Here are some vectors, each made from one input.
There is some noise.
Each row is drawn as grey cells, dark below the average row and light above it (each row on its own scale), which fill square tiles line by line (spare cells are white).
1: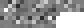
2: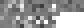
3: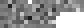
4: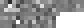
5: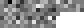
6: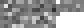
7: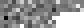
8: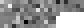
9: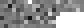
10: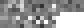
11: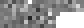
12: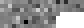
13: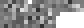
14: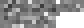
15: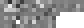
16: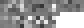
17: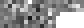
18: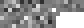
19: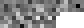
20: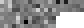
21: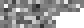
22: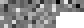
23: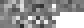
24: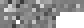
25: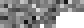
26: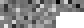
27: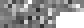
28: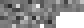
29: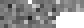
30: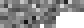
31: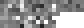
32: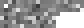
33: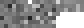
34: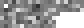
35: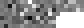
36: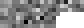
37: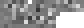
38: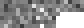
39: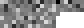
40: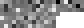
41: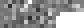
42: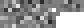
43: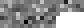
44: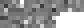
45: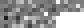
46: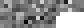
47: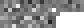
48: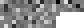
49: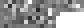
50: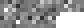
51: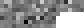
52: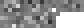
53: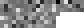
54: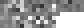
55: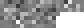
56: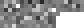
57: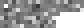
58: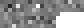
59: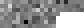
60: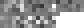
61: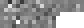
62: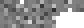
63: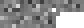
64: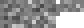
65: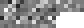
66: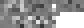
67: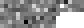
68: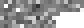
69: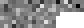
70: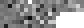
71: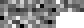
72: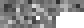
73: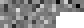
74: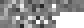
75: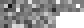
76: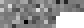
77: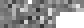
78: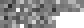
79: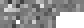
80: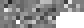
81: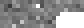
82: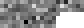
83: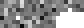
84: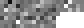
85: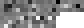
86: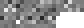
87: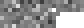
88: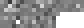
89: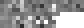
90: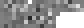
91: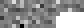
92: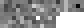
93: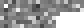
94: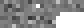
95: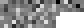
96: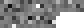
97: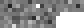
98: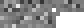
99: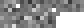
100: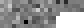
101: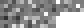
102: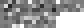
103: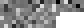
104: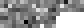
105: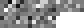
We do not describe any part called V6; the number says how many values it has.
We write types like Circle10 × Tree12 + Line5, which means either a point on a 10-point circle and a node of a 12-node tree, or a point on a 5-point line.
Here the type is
(Bool × V6 + Unit) × Label7.
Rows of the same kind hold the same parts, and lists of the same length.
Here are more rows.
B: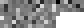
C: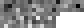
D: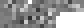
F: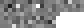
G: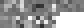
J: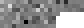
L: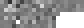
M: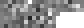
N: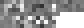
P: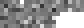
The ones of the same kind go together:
B, D, G, J, L, M, N
C, F, P

